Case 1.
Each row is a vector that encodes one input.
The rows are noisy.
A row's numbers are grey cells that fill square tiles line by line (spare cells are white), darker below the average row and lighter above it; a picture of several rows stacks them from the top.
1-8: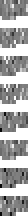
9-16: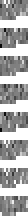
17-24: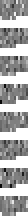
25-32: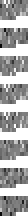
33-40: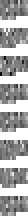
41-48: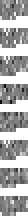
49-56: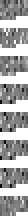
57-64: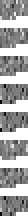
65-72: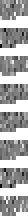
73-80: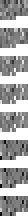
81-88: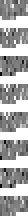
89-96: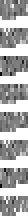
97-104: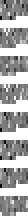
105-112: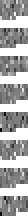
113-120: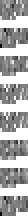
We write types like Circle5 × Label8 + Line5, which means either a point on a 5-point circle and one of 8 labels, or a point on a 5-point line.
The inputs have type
Line10.
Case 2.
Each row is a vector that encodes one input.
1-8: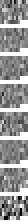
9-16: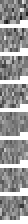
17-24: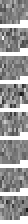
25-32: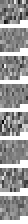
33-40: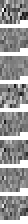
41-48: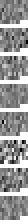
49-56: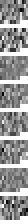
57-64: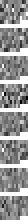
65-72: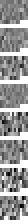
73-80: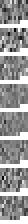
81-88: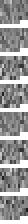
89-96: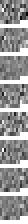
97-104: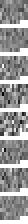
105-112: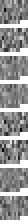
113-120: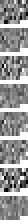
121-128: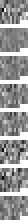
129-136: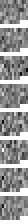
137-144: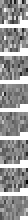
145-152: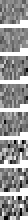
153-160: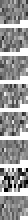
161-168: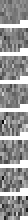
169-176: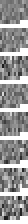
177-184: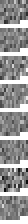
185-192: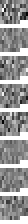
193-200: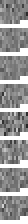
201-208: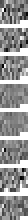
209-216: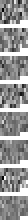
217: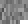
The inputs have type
Bool × Bool × Bool.
